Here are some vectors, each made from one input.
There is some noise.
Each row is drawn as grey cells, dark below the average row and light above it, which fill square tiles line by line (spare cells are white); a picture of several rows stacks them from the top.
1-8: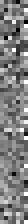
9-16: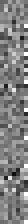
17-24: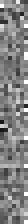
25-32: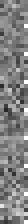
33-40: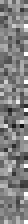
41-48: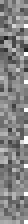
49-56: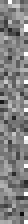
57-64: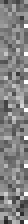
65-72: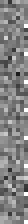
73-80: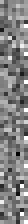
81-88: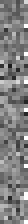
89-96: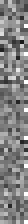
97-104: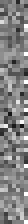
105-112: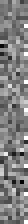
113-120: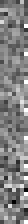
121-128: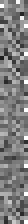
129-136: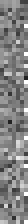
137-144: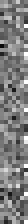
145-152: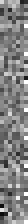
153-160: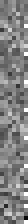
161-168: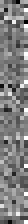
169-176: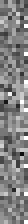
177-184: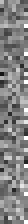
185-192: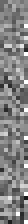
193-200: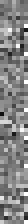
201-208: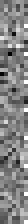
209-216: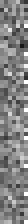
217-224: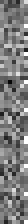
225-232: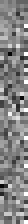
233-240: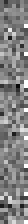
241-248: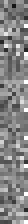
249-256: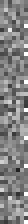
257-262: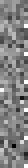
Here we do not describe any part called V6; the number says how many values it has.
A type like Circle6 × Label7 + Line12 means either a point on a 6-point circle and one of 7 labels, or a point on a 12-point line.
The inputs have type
Tree13 × V6 + Tree19.
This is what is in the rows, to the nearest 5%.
About 50% of them hold a node of a 13-node tree and a value of V6. The rest hold a node of a 19-node tree.
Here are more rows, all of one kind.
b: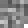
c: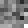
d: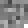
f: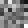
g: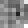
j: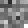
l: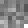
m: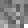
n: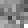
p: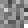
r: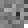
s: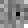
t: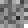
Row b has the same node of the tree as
c, d, g and l.
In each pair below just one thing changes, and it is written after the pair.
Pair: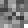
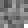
the value of V6
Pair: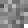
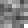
the node of the tree
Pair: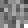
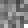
the value of V6
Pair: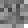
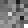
the value of V6
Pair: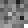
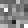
the value of V6
